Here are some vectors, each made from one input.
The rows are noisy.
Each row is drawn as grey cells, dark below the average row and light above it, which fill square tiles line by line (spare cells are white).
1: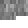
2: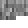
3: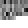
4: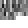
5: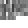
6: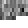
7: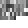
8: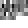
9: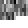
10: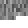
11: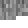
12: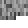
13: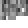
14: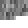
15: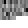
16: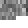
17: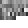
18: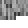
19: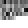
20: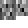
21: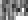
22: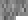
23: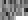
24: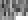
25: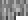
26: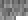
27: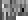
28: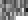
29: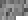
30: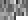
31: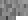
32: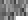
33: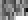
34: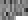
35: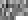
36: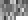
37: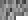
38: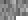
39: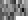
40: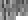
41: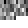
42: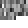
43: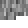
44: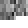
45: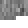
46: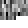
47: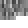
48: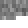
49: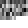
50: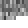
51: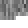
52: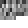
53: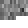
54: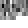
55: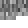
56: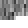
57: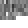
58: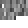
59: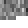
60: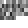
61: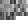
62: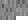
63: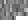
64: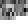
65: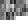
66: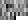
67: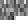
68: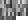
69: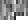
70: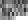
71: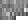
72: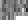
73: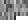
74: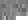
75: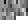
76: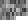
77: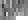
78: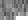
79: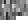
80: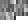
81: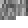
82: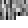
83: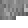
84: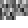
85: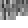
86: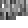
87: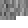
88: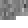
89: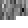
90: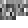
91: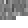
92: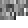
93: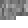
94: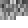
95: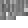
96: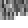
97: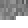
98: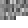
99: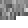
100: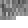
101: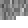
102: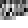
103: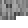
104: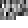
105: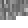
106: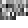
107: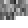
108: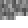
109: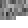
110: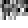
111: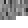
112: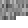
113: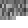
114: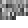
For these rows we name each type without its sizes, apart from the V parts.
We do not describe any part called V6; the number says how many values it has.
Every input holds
a value of V6, together with a list of points on a line.
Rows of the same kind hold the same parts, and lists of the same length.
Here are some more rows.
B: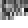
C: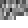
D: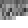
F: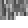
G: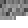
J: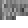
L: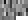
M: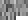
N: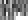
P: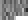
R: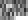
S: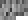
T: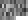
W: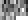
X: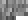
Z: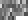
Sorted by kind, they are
B, L, P, W, Z
C, G, J, R, S, T
D, F, N
M, X

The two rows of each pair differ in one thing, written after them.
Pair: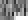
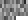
the place on the line in item 1 of the list
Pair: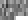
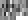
the value of V6
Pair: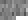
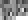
the value of V6
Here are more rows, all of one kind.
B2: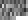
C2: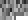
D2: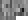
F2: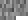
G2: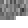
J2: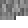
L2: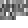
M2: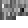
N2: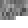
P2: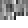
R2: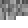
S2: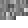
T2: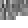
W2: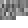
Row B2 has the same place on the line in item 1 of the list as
D2, G2 and P2.
